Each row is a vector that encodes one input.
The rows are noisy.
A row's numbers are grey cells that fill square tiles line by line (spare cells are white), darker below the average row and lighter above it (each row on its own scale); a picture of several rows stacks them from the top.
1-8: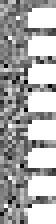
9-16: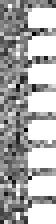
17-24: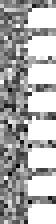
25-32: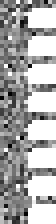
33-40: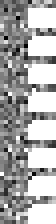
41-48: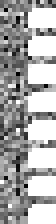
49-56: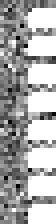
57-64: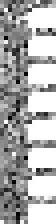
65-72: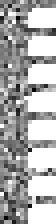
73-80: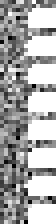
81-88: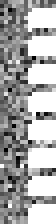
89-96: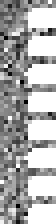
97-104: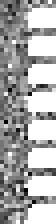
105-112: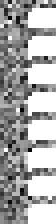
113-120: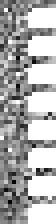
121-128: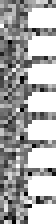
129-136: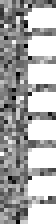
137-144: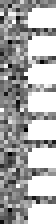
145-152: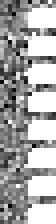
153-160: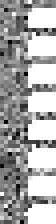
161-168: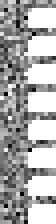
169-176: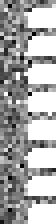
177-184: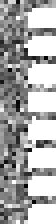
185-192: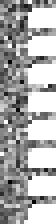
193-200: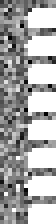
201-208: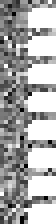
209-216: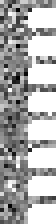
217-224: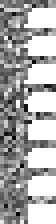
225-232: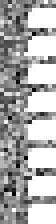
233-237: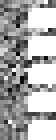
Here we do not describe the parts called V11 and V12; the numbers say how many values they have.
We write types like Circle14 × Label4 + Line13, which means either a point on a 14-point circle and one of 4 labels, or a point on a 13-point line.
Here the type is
(Line7 + Line9 × V12) × V11.
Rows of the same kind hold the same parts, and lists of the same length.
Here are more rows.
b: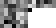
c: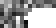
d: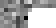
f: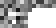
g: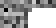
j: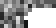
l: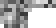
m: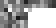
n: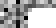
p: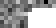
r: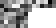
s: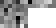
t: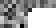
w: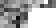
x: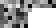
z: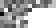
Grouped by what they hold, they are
b, c, j, p, t, z
d, f, g, l, m, n, r, s, w, x

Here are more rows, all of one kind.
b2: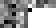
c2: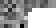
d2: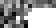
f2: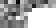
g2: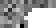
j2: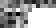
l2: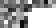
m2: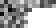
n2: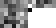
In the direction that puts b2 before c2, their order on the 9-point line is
b2, f2, n2, d2, m2, c2, l2, j2, g2.
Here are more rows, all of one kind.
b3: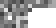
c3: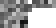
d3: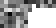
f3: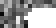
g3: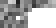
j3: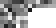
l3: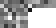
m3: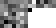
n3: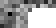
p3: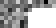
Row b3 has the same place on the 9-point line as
f3, g3 and p3.
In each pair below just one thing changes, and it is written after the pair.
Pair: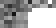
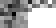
the value of V12
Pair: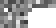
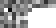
the place on the 9-point line
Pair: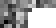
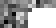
the place on the 9-point line
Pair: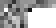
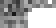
the value of V11
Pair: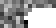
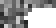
the place on the 9-point line
